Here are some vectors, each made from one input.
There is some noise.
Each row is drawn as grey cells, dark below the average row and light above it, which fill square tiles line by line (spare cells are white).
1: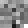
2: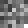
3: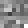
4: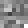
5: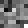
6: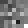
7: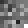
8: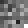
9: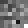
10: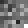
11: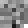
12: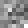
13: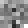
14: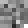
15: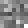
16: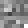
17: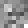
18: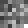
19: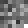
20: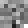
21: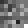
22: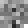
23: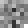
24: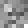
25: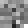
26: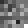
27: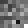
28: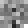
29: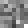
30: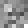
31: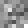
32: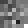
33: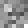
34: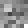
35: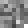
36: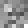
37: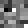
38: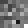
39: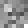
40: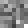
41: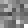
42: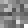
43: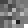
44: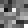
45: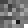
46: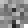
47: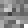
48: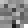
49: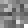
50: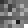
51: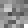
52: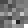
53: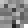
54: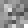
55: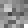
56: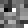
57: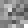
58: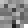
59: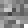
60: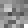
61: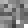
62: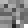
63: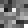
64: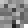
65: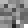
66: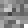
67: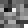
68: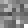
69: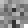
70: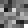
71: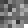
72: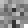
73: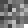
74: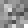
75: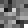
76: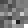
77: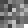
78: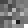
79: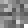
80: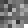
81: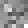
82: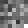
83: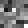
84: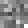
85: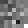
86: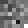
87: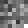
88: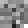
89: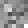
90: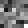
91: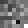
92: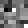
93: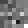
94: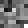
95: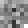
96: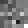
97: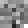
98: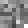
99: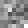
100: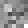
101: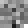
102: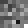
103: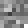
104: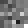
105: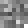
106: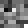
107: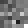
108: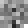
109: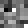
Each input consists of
either a point on a 6-point line and a true/false value, or a point on an 11-point line.
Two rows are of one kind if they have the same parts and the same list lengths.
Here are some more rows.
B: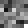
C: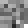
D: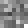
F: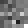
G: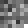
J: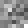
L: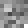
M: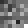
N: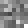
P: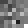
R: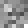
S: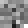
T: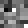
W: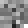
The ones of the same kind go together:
B, F, G, M, P, T
C, D, J, L, N, R, S, W

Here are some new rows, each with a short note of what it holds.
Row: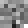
a point on an 11-point line
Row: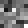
a point on a 6-point line and a true/false value
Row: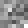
a point on an 11-point line
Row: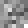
a point on an 11-point line
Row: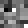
a point on a 6-point line and a true/false value
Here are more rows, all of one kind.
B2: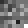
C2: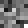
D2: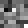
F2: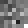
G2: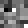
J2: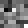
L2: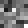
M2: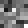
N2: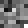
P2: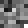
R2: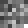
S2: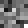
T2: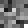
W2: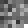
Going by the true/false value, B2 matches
F2, R2 and W2.
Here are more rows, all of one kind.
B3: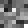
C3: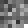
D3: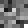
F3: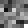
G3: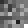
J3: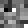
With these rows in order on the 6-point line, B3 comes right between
D3 and F3.
